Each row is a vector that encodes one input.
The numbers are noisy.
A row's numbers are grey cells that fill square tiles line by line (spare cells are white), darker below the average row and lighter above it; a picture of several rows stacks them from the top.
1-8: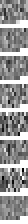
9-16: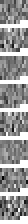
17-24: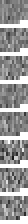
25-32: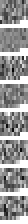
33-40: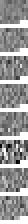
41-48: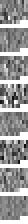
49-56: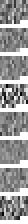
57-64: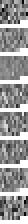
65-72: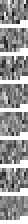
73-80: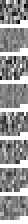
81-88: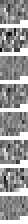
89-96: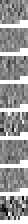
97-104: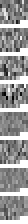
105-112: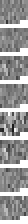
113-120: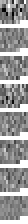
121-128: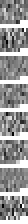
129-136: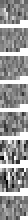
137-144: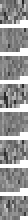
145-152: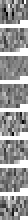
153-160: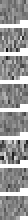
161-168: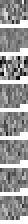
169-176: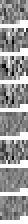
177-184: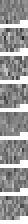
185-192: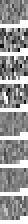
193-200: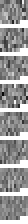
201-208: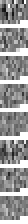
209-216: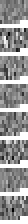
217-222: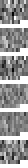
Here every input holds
either five true/false values, or a list of up to two points on a 6-point line.
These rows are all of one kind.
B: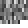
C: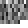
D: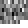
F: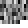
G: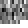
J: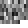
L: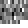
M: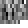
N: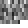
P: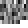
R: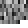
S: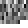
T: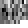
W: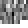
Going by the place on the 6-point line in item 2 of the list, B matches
G, L, N and W.
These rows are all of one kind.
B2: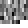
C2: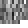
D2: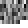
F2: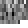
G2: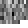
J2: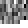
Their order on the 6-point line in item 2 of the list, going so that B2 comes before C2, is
J2, D2, G2, F2, B2, C2.
